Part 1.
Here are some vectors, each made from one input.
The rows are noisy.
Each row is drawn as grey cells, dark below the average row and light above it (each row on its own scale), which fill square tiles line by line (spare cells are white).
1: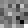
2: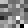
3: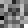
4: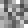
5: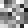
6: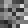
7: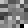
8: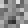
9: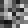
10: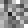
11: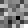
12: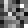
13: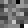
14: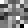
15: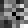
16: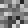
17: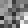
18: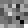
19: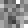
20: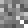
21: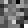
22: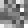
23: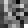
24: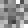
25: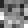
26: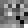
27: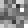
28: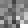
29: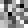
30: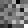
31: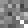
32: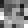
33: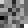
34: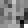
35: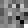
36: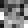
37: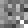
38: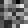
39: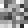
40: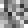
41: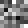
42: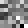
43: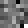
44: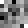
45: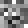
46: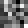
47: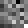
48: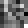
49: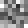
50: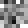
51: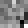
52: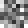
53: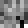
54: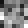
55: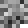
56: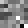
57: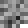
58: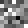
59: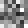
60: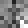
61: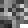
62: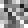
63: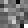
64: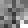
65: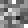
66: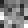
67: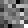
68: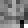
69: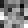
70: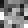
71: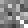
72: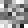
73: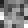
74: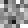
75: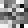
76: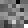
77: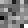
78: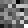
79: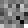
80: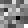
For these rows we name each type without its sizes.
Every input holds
either a fixed value, or four true/false values.
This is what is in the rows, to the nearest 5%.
About 10% of them hold a fixed value. The rest hold four true/false values.
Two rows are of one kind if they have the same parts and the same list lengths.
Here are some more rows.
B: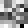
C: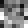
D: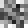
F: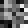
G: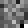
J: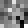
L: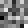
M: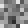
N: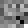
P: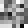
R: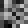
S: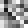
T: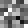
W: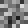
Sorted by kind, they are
B, D, F, G, J, L, M, N, P, R, S, T, W
C

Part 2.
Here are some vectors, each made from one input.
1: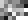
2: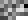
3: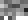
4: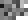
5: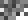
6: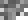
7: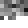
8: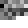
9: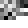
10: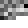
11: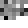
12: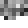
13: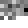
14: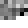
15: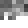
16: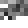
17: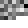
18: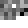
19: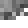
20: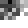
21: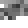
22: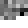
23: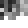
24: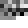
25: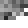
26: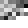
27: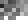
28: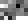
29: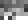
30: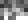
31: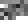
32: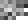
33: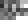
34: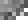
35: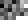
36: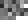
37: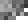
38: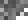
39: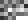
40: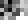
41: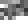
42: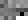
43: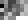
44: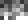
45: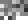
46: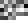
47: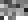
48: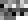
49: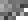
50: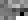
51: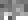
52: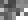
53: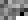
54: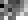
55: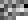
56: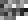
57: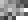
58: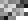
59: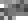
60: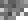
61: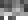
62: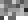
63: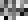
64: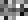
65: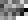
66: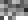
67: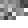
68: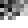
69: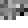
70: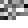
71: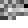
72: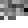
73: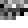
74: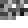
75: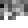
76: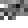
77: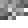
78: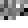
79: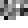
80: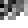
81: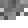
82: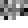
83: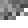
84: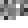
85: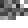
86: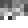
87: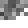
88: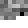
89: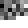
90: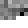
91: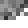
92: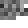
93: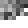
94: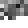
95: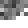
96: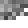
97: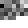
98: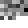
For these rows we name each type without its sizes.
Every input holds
a node of a tree.
